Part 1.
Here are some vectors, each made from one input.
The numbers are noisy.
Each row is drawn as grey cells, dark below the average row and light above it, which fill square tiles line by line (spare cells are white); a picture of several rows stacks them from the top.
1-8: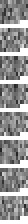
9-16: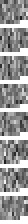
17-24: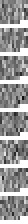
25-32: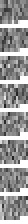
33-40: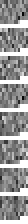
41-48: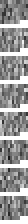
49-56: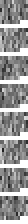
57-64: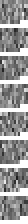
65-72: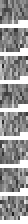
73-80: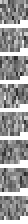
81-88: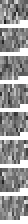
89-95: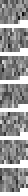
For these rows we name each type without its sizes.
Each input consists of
either a point on a circle, or a point on a line.
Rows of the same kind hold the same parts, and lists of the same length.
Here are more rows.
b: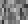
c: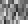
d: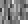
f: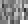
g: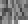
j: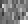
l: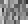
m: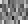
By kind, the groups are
b, d, g, j
c, f, l, m

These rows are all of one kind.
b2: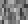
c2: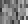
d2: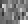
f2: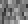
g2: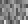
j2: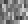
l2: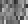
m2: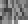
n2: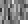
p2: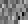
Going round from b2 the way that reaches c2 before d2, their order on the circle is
b2, n2, g2, c2, l2, j2, d2, p2, m2, f2.
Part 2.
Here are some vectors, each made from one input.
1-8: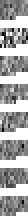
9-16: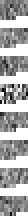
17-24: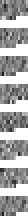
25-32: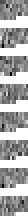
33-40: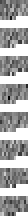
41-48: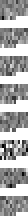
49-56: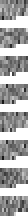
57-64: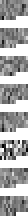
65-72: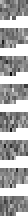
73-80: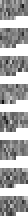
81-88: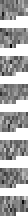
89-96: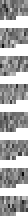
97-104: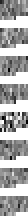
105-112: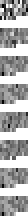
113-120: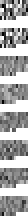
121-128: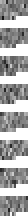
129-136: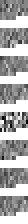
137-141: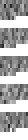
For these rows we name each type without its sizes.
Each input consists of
either a fixed value, or a label and a node of a tree.
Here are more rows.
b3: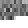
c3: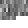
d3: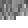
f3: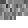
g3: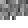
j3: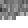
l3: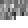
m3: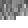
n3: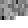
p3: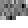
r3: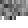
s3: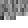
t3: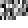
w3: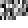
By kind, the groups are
b3, c3, d3, f3, g3, j3, l3, m3, n3, p3, r3, s3
t3, w3

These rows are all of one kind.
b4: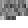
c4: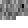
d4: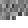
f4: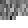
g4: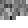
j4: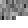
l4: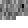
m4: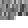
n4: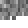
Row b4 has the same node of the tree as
d4, j4 and n4.
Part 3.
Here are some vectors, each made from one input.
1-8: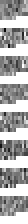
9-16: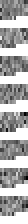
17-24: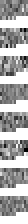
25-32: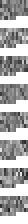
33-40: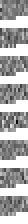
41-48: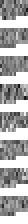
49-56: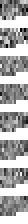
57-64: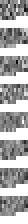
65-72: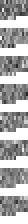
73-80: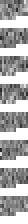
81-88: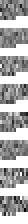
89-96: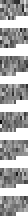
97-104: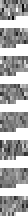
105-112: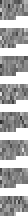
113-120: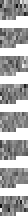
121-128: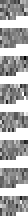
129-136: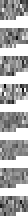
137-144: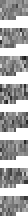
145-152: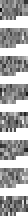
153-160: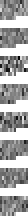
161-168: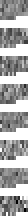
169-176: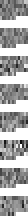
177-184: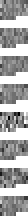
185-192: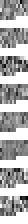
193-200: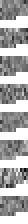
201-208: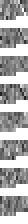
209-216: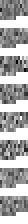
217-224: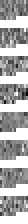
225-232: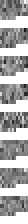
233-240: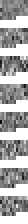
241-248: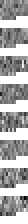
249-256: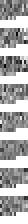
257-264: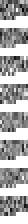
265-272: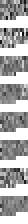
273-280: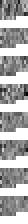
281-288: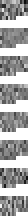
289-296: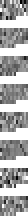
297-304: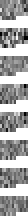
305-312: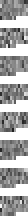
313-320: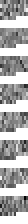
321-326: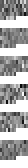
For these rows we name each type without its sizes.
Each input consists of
either a point on a circle, or a node of a tree.
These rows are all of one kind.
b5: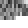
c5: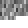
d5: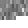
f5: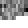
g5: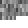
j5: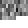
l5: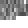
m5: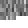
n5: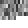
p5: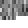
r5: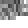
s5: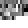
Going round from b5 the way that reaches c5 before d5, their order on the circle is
b5, g5, j5, c5, f5, s5, l5, m5, p5, n5, d5, r5.
